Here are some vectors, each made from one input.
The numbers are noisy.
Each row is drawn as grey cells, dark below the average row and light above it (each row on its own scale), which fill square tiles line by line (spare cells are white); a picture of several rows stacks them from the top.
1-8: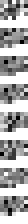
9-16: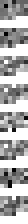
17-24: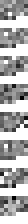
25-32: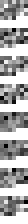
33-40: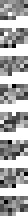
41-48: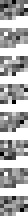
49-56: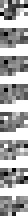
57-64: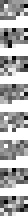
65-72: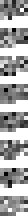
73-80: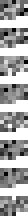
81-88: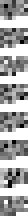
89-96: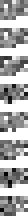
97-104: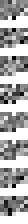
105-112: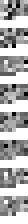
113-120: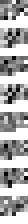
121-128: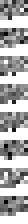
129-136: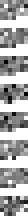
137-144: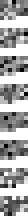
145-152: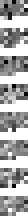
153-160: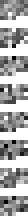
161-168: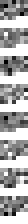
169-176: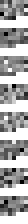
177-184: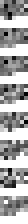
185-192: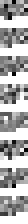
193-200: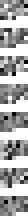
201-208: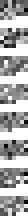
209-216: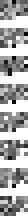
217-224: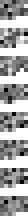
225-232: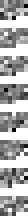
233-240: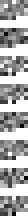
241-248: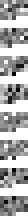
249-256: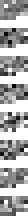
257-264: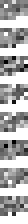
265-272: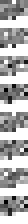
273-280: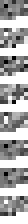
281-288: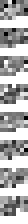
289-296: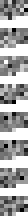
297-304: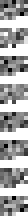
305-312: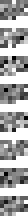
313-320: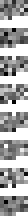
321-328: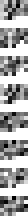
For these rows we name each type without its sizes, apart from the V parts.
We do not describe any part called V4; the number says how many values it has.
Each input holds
a list of items, each a true/false value and a value of V4.
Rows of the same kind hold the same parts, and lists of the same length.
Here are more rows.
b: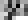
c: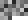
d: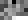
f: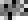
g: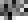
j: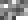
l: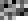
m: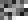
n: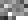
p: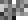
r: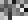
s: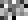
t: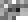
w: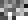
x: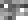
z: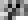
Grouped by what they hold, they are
b, z
c, d, f, g, l, m, r
j, n, p, s, t, w, x

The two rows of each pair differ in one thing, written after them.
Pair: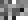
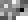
the true/false value in item 1 of the list
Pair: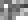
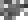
the true/false value in item 1 of the list
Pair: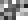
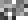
the value of V4 in item 1 of the list
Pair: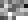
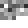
the value of V4 in item 1 of the list
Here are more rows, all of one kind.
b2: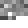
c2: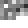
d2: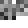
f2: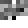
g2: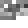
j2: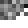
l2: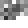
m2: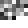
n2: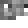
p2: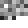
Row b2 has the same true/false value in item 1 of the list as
c2, g2, n2 and p2.
